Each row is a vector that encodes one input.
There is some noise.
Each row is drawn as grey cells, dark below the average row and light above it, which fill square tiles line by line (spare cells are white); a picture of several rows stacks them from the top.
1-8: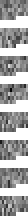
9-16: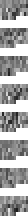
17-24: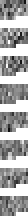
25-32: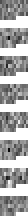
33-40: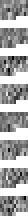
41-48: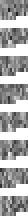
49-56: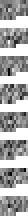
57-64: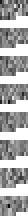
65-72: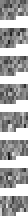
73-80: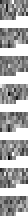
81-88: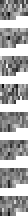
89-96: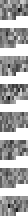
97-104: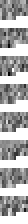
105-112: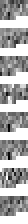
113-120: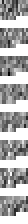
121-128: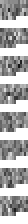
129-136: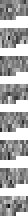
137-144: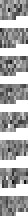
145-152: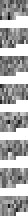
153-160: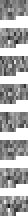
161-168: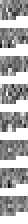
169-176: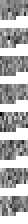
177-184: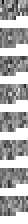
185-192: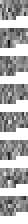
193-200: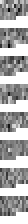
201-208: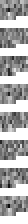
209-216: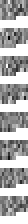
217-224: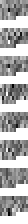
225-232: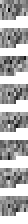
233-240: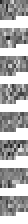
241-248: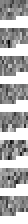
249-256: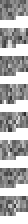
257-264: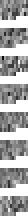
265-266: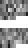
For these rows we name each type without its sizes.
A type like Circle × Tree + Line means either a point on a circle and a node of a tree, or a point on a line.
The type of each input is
Circle × Circle + Label × Tree × Tree + Unit.
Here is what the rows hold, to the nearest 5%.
About 40% of them hold a point on each of two circles. A few of them hold a fixed value. The rest hold a label and a node of each of two trees.
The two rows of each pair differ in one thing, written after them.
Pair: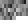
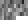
the node of one of the two trees
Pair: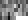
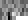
the node of one of the two trees
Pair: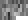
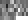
the node of one of the two trees
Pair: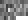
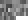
the label
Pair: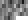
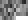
the node of one of the two trees
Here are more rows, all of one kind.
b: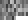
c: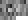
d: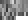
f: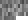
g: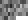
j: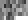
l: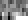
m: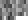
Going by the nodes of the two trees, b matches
d and m.
